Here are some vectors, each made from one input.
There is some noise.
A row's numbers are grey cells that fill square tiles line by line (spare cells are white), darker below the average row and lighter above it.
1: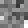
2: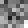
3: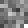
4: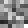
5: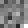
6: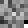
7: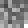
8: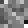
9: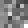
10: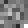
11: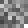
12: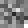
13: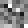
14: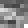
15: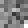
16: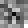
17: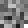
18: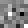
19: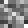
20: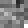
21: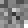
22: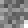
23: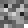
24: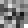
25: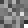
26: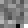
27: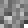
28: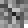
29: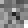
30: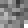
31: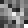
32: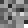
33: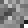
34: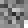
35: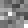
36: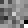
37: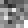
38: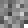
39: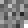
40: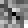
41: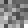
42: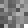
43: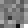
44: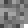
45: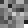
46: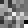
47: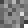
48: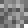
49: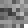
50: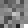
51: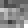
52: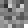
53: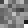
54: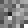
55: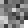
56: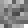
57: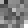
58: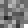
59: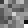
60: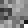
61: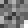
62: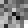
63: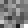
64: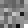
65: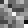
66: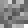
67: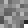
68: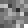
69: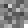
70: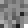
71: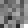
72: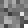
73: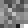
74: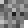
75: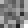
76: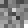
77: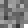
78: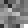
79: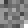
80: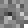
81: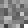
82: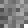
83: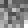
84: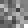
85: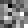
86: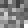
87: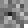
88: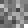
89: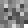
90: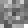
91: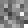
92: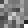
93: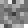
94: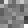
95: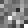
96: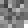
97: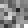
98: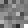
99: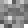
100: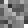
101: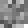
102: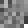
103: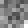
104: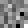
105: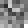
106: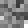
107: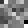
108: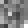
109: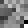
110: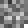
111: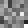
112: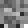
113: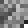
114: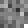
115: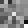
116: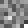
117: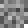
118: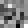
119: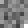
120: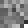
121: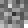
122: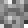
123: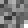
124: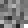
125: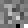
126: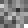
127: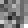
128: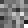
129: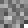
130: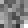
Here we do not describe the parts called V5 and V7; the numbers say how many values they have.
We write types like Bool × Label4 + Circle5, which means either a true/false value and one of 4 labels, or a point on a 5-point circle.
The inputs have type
Bool × (Line6 + V7) × V5.
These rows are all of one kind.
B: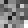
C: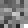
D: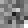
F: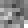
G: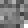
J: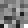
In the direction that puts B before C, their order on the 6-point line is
F, D, B, G, J, C.
